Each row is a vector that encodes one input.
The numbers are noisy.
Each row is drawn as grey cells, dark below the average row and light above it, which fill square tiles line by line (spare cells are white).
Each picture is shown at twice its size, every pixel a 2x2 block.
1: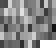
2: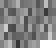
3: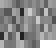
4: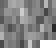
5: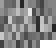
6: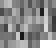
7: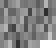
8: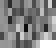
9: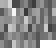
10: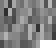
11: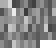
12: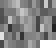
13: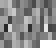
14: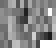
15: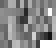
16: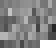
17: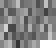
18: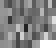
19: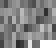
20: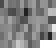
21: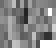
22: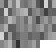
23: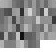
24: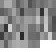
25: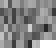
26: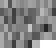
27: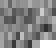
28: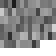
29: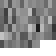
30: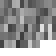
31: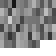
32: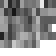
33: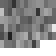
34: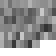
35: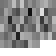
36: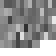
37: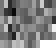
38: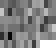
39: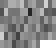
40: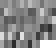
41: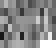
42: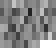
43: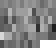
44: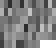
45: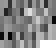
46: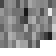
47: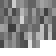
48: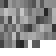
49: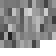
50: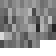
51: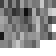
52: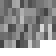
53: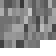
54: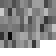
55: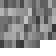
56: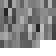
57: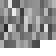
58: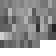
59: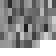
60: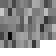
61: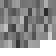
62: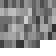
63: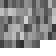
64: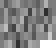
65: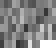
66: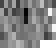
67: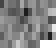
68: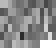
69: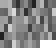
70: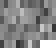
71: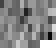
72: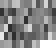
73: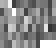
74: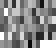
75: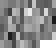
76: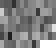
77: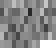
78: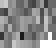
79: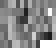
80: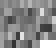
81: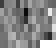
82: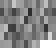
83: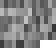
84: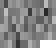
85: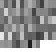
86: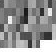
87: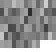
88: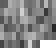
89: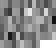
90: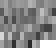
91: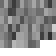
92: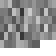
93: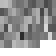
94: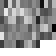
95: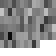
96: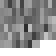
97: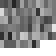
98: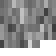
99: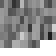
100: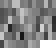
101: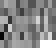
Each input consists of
either a point on an 11-point line, or three true/false values.
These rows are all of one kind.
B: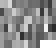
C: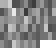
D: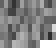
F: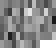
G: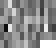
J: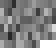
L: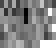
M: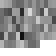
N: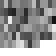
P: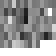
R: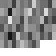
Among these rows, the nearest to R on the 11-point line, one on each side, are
F and J.
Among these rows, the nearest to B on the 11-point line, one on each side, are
C and G.
